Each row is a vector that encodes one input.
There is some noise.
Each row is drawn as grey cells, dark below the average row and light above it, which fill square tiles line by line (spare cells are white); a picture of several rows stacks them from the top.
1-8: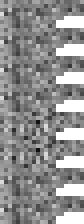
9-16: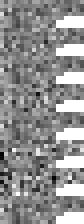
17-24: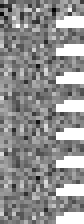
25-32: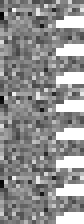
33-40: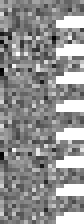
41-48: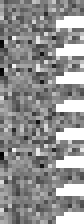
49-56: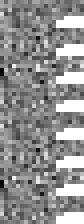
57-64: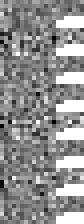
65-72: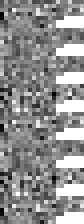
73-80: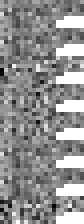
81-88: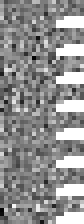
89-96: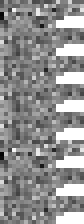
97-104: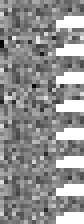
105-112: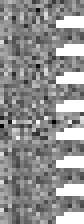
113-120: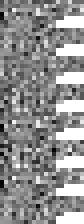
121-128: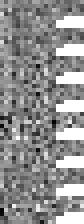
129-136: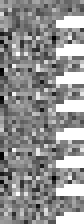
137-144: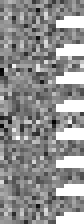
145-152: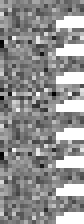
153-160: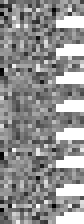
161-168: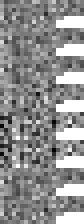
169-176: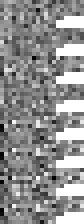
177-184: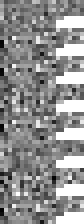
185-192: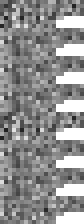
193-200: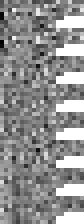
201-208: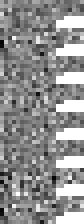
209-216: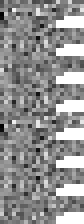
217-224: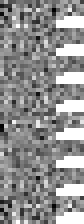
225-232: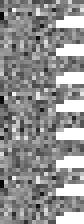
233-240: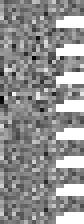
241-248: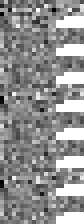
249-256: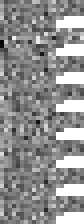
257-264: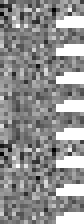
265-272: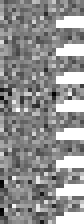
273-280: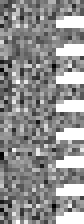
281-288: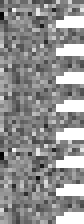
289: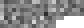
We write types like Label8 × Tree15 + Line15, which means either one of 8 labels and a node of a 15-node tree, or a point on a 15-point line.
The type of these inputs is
Circle8.
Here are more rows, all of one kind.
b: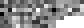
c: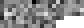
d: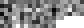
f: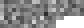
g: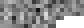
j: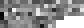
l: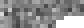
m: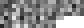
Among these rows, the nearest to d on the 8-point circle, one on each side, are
b and m.
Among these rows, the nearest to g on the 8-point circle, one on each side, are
c and l.
